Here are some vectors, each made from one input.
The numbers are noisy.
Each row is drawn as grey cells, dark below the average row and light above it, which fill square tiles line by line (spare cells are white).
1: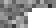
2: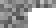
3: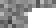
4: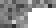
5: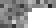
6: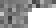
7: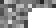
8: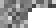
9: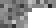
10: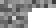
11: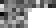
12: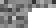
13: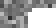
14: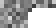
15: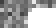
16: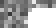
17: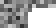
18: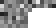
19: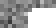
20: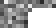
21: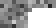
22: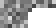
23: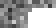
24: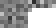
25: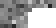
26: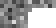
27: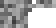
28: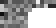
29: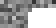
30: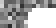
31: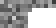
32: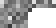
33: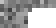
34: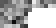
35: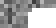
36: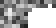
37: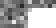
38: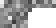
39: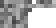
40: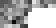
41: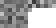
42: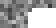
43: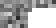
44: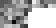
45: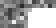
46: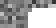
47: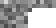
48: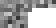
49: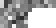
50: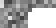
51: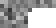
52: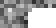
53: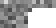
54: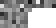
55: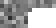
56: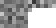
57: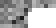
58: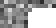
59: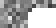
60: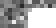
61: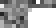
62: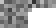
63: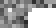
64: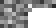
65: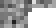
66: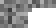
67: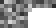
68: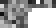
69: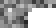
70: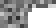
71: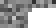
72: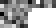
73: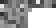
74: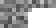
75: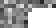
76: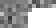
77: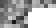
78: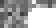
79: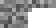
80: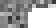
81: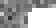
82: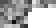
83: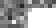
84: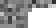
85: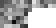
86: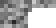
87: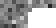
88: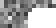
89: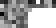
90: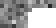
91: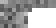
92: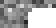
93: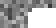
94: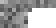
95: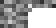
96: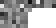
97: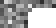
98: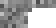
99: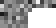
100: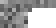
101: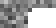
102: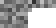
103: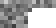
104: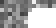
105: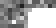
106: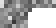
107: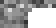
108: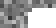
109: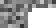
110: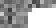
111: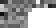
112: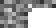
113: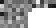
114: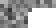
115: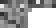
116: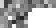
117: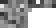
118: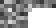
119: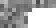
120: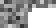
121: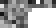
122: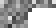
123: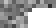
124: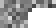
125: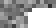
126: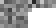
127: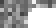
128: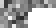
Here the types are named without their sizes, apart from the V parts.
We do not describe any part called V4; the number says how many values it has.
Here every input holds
a point on a line, together with either a point on a line, or a value of V4.
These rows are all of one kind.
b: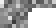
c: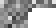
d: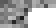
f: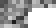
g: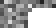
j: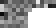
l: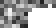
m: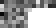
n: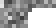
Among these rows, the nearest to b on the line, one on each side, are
c and n.
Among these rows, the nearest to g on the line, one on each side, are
c and j.
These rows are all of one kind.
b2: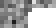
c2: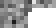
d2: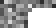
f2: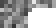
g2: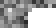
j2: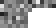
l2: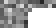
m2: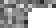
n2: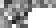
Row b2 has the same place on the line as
c2, l2 and m2.
